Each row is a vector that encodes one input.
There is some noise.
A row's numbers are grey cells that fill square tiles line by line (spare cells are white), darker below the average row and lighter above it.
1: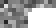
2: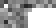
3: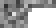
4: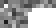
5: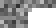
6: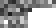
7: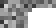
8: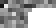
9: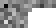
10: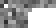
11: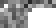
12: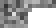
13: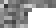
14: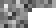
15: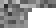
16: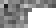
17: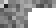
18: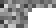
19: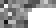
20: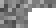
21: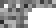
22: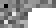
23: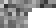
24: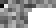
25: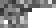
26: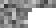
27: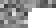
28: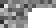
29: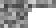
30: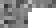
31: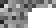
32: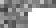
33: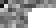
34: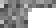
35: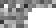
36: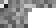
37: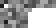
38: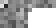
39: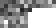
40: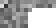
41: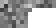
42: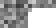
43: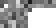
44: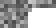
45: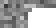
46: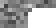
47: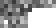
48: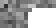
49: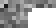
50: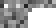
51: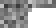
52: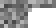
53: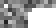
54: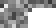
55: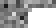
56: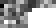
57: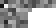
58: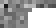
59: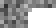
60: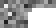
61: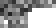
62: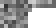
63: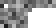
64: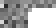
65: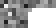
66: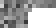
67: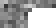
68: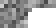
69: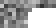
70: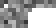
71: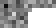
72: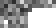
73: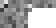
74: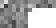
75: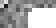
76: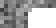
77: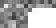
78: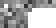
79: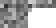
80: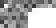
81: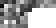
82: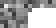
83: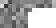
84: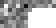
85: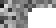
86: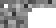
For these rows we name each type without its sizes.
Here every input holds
a true/false value, together with a list of points on a line.
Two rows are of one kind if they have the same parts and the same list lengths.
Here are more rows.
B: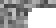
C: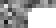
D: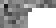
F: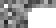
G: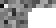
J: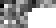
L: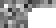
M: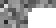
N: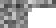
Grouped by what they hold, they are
B, D, L
C, F, G, M, N
J

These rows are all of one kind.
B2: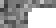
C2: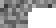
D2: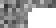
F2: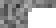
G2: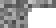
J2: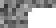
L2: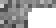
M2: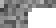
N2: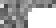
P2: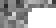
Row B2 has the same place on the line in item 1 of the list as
C2, F2, J2 and M2.
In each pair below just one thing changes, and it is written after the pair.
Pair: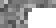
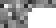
the true/false value
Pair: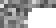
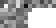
the true/false value
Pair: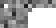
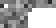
the place on the line in item 2 of the list
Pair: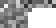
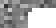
the true/false value
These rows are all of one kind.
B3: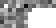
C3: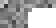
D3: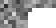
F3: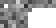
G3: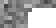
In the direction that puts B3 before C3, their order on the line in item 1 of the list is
D3, B3, G3, F3, C3.
